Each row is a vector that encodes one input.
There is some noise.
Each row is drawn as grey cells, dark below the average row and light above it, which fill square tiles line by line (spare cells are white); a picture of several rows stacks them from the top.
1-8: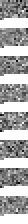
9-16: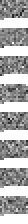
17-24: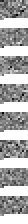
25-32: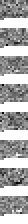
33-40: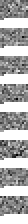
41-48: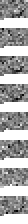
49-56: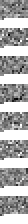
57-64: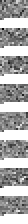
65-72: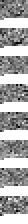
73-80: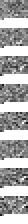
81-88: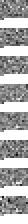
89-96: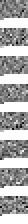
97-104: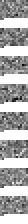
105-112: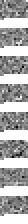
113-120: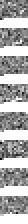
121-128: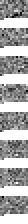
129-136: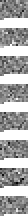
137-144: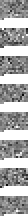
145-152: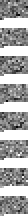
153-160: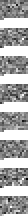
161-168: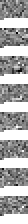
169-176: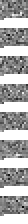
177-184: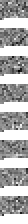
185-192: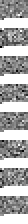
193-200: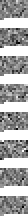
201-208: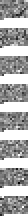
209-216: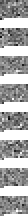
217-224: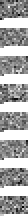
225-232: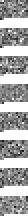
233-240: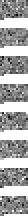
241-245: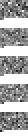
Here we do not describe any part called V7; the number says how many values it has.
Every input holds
a value of V7, together with either a point on an 8-point line and a true/false value, or a list of up to two points on a 5-point line.
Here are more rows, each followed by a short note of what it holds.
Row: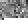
a value of V7, together with a list of one item
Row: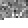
a value of V7, together with a list of one item
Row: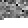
a point on an 8-point line, a true/false value and a value of V7
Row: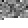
a value of V7, together with a list of one item
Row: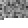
a value of V7, together with a list of one item
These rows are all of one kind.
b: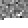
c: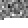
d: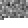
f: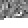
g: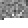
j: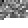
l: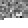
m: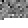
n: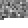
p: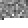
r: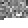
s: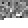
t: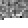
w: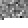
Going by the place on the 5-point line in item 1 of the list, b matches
f, j, n and s.
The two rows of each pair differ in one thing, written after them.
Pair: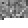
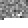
the place on the 5-point line in item 1 of the list
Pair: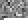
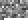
the place on the 5-point line in item 1 of the list
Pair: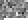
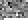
the place on the 5-point line in item 1 of the list
